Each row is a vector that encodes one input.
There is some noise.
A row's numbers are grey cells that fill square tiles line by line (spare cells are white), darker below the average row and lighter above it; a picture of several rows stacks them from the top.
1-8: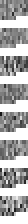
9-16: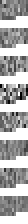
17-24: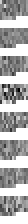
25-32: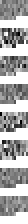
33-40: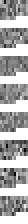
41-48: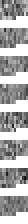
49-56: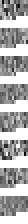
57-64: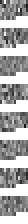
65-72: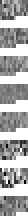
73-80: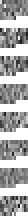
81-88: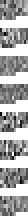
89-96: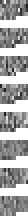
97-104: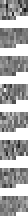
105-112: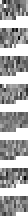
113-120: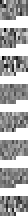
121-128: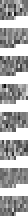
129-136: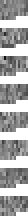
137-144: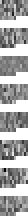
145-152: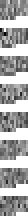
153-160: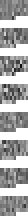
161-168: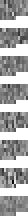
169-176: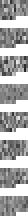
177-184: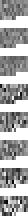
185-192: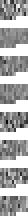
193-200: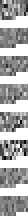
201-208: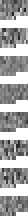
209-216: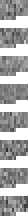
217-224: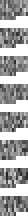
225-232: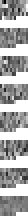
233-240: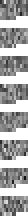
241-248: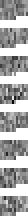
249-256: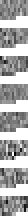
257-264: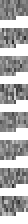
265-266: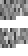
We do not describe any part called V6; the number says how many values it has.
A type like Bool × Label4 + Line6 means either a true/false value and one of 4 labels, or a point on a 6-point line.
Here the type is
Bool × (Line5 + List3(V6)) + Line4.
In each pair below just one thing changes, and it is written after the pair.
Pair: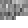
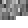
the true/false value
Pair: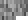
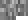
the true/false value
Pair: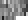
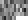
the true/false value
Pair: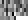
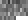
the true/false value
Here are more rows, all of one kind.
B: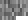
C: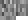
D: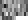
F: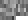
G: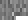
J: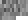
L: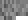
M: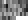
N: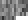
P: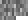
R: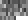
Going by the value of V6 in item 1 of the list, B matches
J, M, N and P.
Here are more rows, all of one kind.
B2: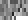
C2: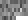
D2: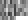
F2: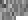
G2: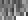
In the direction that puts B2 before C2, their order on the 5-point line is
F2, D2, B2, C2, G2.
